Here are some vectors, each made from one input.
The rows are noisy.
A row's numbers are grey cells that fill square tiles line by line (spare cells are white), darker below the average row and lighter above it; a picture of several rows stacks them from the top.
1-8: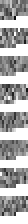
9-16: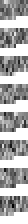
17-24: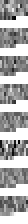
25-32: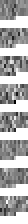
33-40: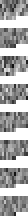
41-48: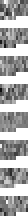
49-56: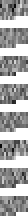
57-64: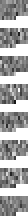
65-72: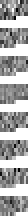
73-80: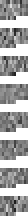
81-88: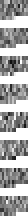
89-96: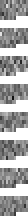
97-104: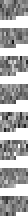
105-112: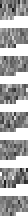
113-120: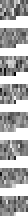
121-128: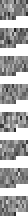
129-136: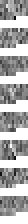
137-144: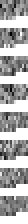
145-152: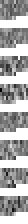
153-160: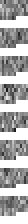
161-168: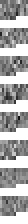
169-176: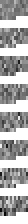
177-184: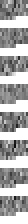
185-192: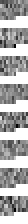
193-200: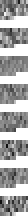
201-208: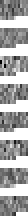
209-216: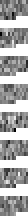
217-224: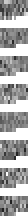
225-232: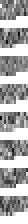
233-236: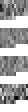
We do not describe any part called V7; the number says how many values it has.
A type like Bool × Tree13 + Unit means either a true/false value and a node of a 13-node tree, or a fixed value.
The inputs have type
(Bool × Bool × Bool × Bool + V7) × Line8 + Line6.
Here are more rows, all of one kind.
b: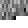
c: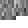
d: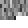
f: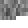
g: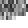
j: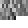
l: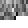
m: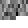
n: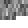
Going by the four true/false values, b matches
c and g.
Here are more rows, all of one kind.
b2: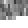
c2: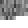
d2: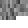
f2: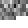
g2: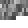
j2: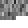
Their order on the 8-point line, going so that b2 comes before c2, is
j2, b2, f2, c2, d2, g2.
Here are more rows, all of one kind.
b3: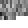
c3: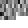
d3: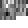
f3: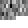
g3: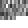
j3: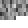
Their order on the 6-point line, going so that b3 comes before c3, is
j3, b3, c3, g3, f3, d3.
